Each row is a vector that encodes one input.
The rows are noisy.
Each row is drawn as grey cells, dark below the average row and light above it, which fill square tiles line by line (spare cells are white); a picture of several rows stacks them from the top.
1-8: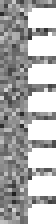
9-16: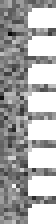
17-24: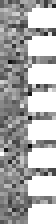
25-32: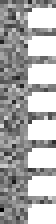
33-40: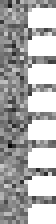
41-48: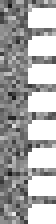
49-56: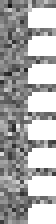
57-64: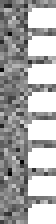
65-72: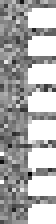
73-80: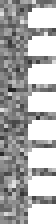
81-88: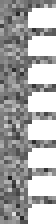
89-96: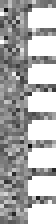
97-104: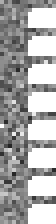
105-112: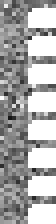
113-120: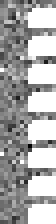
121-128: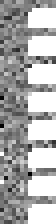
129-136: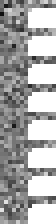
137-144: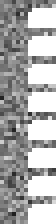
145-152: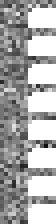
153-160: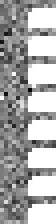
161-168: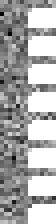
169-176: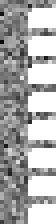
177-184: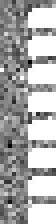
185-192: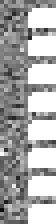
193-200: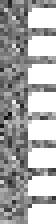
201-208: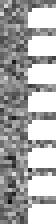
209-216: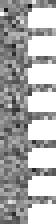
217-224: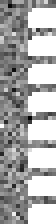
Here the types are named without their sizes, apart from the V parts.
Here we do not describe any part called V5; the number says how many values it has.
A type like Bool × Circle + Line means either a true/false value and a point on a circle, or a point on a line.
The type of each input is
(Bool × Circle × Circle + List(V5)) × Tree.
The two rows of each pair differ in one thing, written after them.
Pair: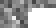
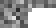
the place on one of the two circles
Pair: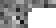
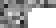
the node of the tree
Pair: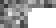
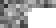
the place on one of the two circles
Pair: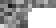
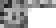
the node of the tree
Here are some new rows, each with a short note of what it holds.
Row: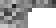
a node of a tree, together with the empty list
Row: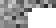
a node of a tree, together with the empty list
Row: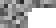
a node of a tree, together with the empty list
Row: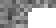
a node of a tree, together with a list of one item
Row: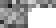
a point on each of two circles, a node of a tree and a true/false value
